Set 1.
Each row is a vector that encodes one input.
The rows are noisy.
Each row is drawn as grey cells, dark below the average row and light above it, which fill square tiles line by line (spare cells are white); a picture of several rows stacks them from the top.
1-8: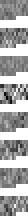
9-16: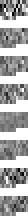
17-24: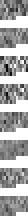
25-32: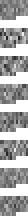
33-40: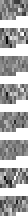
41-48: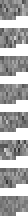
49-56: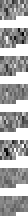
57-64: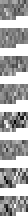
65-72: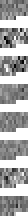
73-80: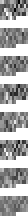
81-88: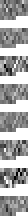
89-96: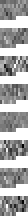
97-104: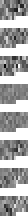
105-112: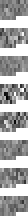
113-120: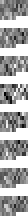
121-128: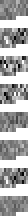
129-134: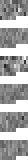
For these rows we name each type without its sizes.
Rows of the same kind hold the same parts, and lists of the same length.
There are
4 kinds of row.
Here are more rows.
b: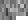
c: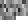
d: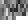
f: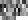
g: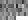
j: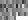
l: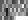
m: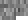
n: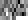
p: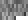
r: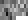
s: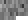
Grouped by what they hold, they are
b, c, f, m, r, s
d, g, p
j, l
n

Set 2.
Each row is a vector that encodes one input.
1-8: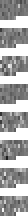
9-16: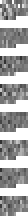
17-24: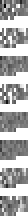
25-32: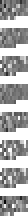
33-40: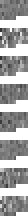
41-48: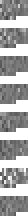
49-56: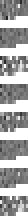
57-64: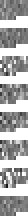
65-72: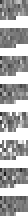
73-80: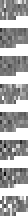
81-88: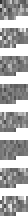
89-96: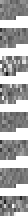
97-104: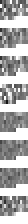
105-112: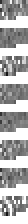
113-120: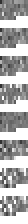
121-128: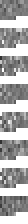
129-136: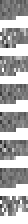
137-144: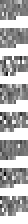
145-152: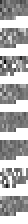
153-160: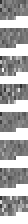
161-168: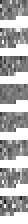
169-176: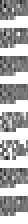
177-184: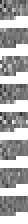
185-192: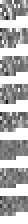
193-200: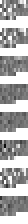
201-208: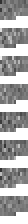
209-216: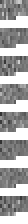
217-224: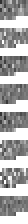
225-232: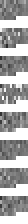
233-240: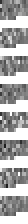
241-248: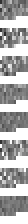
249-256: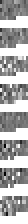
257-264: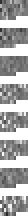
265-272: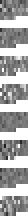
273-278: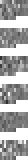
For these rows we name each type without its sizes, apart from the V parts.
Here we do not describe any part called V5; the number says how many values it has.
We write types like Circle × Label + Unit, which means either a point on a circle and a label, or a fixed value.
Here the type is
(Bool × Bool × Bool + Unit) × (Circle + Unit) × V5.
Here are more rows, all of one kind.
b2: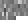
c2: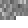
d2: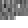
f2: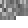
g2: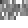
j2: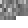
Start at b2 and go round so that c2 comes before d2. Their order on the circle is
b2, c2, d2, g2, f2, j2.
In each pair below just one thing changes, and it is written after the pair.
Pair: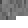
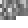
the value of V5
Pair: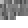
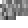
the value of V5
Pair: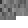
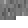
the place on the circle
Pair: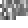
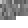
the place on the circle
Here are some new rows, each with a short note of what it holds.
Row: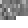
three true/false values and a value of V5
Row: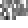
three true/false values and a value of V5
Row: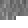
a point on a circle, three true/false values and a value of V5
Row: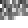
a point on a circle, three true/false values and a value of V5
